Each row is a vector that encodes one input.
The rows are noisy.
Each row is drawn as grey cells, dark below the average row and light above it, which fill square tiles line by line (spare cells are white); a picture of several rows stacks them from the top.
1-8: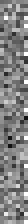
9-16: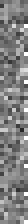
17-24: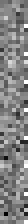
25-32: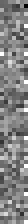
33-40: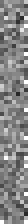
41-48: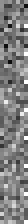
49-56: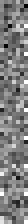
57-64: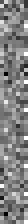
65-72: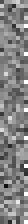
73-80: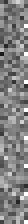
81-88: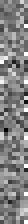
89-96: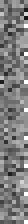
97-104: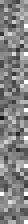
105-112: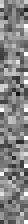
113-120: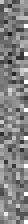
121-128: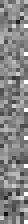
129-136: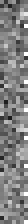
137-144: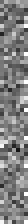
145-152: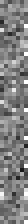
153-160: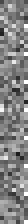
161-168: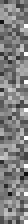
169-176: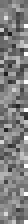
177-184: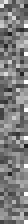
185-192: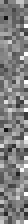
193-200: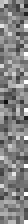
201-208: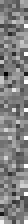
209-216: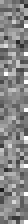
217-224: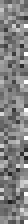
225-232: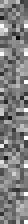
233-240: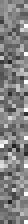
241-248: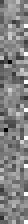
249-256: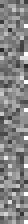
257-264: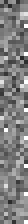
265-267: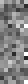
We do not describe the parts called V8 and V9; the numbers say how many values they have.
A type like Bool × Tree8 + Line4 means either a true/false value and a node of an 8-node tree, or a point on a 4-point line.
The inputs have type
Label12 × Label12 + (Line5 + V9) × V8.
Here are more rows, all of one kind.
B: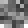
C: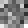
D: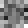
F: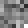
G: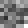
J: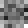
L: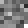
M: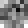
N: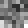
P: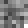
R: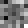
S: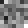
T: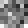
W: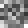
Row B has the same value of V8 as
C, G, L and T.
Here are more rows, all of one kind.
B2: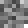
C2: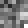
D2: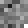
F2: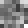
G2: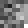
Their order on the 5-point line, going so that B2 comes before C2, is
F2, B2, D2, G2, C2.
